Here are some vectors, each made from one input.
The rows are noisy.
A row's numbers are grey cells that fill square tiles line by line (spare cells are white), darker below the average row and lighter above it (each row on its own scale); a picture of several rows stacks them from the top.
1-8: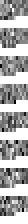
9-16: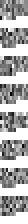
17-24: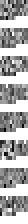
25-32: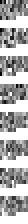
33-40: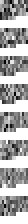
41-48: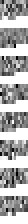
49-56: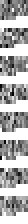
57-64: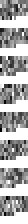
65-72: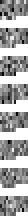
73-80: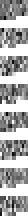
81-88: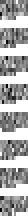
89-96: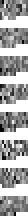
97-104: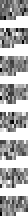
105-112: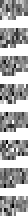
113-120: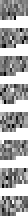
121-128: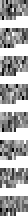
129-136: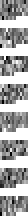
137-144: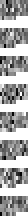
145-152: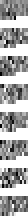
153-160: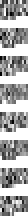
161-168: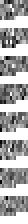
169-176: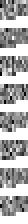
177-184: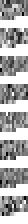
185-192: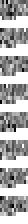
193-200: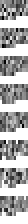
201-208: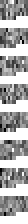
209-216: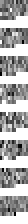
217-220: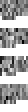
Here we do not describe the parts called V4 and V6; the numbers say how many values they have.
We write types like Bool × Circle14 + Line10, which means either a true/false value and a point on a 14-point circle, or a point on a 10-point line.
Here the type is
(Line5 + V4) × V6 + Line8.
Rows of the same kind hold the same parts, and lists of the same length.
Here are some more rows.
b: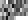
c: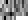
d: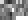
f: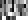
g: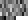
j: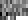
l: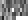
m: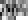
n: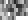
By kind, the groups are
b, c, d, j, l
f, m, n
g

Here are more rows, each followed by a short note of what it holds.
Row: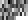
a point on a 5-point line and a value of V6
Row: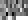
a point on a 5-point line and a value of V6
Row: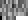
a point on an 8-point line
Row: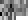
a point on an 8-point line
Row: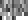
a point on an 8-point line
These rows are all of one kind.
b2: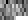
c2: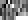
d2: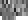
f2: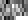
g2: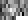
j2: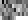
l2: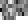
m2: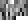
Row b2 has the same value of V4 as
f2 and j2.
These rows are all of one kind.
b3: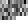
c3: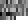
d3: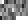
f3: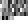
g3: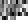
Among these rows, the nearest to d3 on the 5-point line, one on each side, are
b3 and c3.
